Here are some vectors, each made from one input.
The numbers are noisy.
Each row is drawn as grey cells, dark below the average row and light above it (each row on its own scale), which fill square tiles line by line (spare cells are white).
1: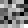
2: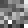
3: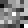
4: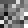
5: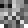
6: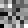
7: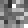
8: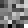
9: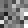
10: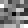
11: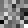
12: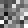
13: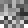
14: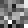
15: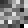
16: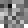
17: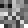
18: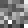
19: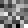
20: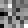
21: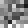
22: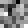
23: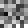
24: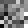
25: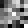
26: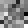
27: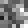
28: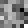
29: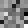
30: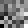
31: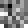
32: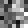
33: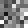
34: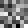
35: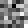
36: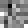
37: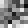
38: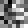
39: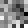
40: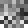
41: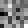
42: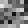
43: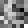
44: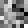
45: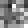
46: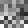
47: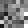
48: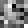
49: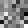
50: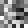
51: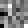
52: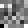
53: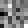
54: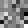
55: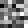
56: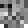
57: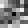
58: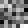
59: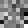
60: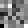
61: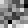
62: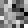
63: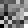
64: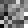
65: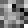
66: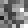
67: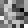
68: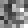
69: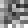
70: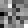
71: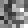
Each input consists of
three true/false values.
